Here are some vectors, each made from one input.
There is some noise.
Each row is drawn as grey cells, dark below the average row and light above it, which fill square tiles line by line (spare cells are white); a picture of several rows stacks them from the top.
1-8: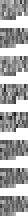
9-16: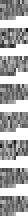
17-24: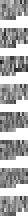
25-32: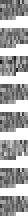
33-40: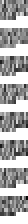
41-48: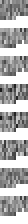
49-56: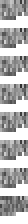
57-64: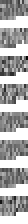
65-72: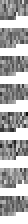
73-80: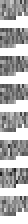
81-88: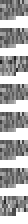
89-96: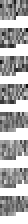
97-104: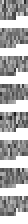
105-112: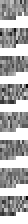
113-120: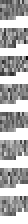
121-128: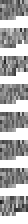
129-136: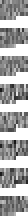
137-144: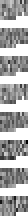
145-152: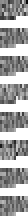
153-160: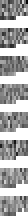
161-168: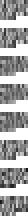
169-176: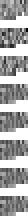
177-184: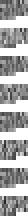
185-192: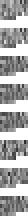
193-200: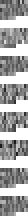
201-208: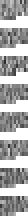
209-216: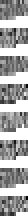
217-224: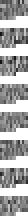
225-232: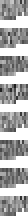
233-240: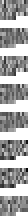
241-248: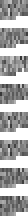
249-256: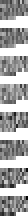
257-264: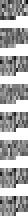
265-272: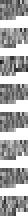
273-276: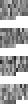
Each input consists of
a node of a 9-node tree.
